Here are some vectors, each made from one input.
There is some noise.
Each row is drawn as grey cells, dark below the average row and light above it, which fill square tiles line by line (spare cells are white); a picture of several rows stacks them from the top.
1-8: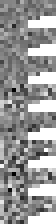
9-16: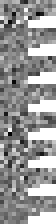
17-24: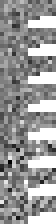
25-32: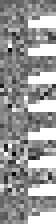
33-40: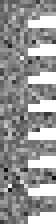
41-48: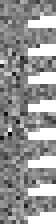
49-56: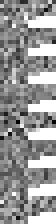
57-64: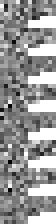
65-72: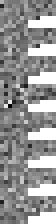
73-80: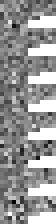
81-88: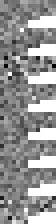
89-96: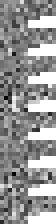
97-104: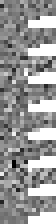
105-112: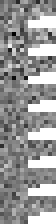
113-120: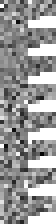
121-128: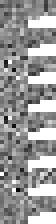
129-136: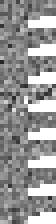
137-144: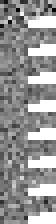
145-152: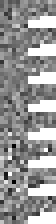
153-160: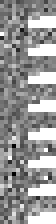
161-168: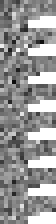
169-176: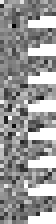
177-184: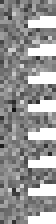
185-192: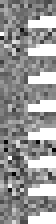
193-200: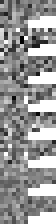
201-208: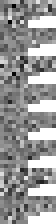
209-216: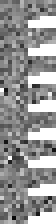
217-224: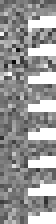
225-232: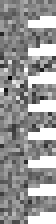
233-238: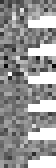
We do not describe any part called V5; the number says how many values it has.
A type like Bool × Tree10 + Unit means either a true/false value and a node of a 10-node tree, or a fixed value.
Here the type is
Bool × Bool × Bool + Line6 + (List2(V5) + Tree10) × Tree8.
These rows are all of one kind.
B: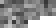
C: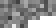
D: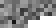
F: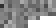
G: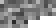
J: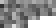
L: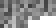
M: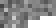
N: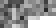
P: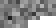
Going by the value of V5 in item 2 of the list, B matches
D and J.
